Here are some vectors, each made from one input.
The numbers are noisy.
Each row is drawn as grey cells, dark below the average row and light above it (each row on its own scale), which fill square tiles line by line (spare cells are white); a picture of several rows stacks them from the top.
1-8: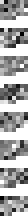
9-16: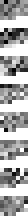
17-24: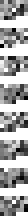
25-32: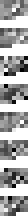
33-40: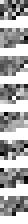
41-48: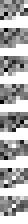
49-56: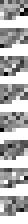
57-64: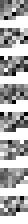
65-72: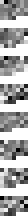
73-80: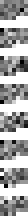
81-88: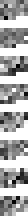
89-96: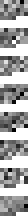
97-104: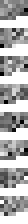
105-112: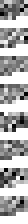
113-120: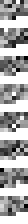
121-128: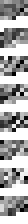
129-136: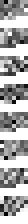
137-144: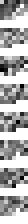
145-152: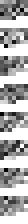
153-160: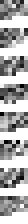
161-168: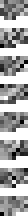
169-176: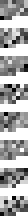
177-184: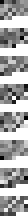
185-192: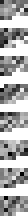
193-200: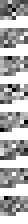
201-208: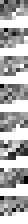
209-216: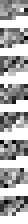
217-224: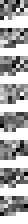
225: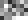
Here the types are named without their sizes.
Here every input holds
a point on a line, together with either a point on a line, or four true/false values.
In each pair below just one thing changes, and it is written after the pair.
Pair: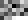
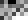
one of the four true/false values
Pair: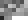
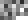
the place on the line
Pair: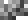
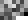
the place on the line
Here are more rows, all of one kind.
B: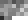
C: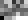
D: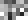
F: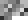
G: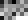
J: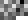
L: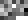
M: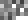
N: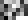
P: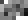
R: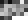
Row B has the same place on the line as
C, F, G and R.
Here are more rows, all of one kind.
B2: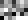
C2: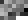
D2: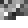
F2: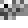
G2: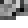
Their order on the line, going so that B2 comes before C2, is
B2, C2, D2, G2, F2.
